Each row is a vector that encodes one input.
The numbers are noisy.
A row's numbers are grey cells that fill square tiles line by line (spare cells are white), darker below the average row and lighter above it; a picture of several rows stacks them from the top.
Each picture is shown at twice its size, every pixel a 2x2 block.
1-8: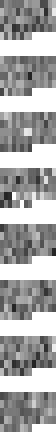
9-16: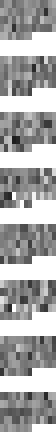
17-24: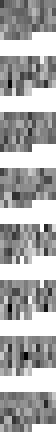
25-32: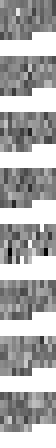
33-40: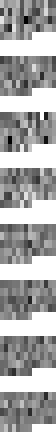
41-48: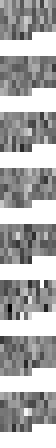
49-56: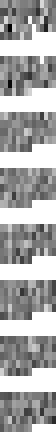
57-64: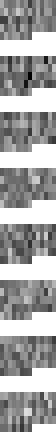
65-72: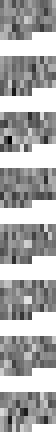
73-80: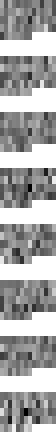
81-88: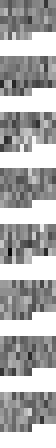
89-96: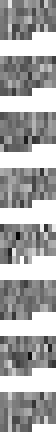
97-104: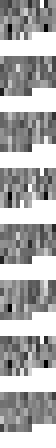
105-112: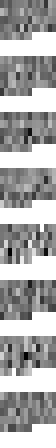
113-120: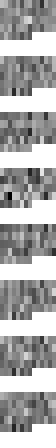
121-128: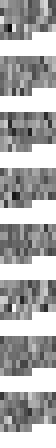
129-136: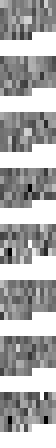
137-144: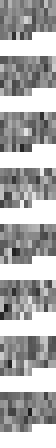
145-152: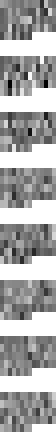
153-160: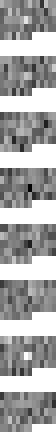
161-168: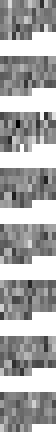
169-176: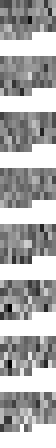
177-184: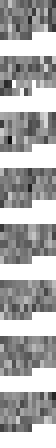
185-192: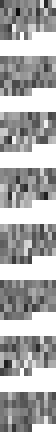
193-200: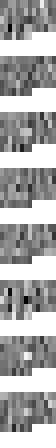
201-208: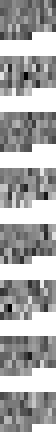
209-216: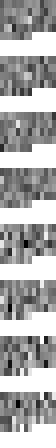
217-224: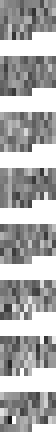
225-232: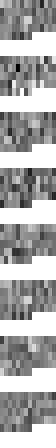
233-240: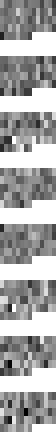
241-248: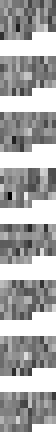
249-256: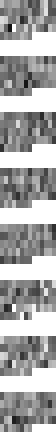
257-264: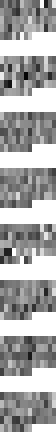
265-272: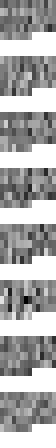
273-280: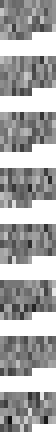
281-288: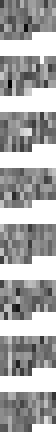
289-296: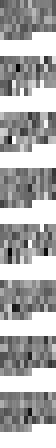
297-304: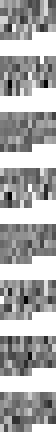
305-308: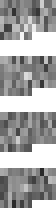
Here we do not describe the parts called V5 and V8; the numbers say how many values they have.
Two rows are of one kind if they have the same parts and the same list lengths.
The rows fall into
3 kinds.
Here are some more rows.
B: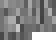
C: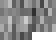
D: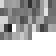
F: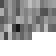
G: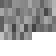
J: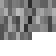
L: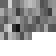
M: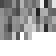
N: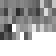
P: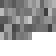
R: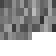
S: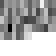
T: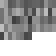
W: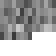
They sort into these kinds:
B, J, R, T, W
C, F, G, L, P
D, M, N, S

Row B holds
a point on a 9-point line, a true/false value and a value of V8.
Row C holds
a true/false value, a value of V5 and a value of V8.
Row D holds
a point on a 7-point line and a true/false value.
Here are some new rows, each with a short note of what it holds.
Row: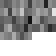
a point on a 9-point line, a true/false value and a value of V8
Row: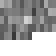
a true/false value, a value of V5 and a value of V8
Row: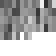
a point on a 7-point line and a true/false value
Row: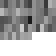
a point on a 9-point line, a true/false value and a value of V8
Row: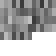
a true/false value, a value of V5 and a value of V8
